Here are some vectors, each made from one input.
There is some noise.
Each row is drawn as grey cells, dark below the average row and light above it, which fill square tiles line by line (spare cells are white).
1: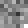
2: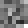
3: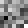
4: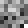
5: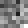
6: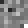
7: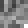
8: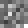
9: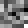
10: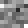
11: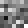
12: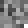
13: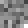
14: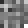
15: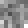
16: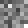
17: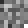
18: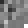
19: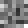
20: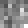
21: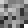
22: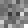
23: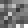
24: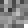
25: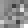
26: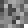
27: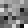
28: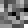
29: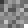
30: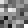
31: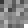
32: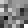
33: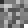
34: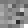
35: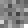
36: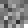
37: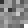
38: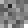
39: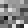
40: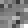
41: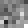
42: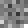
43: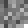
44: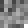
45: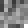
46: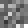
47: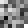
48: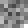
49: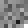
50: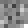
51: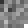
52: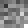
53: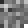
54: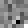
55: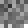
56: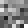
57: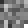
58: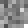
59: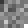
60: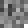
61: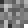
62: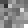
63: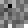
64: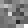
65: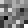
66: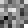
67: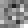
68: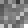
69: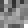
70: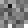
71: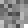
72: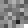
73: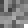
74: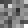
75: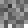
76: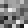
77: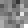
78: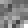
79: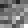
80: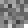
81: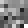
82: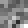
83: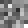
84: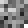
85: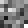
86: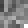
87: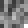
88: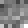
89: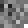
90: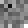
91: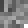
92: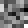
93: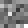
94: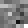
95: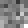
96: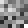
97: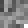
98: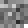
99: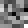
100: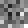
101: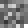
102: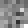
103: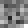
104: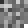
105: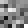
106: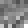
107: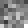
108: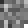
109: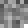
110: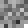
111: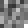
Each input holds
either a point on each of two 3-point lines and a true/false value, or a list of up to three points on a 4-point line.
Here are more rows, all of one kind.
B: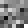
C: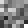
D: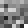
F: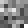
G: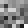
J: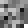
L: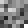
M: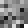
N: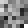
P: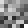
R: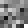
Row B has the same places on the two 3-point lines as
D, G, J and R.
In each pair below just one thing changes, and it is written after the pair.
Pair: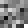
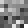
the place on one of the two 3-point lines
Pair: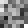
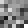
the place on one of the two 3-point lines
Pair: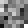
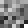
the true/false value
